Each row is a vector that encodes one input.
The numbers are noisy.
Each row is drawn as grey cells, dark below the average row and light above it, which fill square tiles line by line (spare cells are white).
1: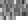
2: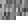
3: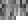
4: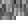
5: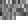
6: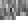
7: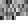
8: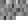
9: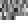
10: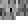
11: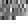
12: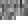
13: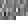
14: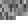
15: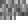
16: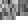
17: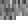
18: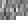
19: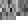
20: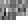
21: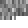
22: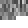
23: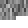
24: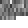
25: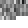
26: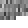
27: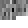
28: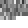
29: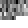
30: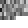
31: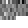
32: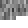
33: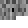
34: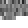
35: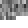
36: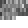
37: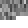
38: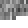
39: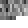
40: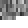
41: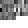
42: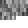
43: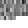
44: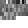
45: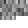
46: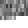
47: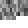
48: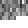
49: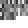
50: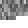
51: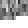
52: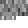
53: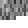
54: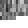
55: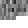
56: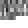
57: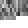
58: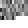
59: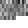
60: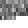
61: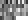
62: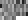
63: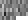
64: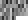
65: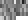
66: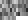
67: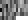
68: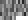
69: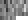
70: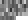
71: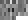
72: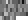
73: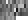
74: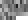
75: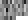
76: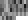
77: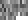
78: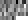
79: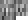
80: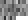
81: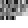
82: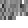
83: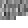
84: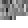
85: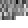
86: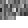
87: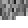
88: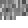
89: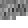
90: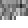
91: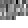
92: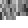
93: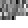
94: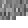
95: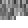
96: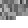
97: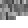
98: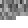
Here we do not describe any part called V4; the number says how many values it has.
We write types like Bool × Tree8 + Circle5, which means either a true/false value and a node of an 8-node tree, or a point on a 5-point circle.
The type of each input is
Bool × (Label5 + Line5) × V4.
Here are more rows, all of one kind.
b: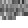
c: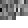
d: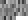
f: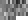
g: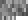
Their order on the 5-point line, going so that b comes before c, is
f, b, d, g, c.
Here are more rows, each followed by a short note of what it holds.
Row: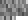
a point on a 5-point line, a true/false value and a value of V4
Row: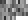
a point on a 5-point line, a true/false value and a value of V4
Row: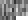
one of 5 labels, a true/false value and a value of V4
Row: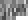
one of 5 labels, a true/false value and a value of V4
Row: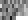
a point on a 5-point line, a true/false value and a value of V4
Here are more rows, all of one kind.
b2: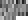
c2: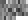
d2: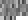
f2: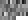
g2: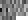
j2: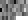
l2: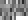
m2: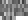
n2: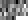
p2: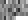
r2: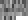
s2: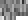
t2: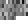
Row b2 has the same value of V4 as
d2 and s2.
